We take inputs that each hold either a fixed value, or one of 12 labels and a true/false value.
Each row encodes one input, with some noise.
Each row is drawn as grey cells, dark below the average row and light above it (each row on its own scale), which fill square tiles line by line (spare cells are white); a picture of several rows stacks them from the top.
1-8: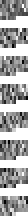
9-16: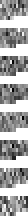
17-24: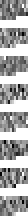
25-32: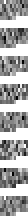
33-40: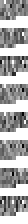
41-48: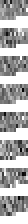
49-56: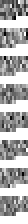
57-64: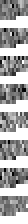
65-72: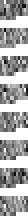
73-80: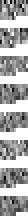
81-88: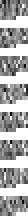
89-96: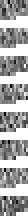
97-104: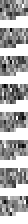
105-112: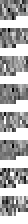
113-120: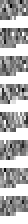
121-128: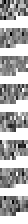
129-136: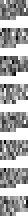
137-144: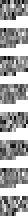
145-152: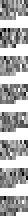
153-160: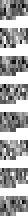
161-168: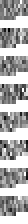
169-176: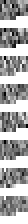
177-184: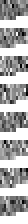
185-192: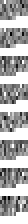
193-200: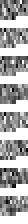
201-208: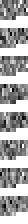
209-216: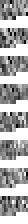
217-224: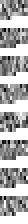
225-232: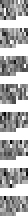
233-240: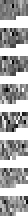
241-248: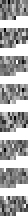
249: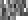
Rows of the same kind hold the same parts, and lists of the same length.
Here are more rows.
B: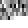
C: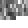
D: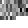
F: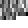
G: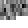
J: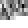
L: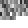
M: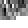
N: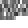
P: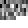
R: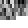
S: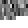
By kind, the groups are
B, C, F, G, J, L, M, N, P, R, S
D

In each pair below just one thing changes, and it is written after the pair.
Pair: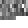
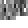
the true/false value
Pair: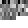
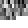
the true/false value
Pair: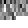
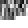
the label
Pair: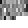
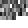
the label
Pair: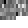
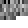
the label
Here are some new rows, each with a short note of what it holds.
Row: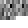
one of 12 labels and a true/false value
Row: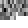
one of 12 labels and a true/false value
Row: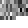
a fixed value
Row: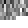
one of 12 labels and a true/false value
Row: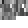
one of 12 labels and a true/false value
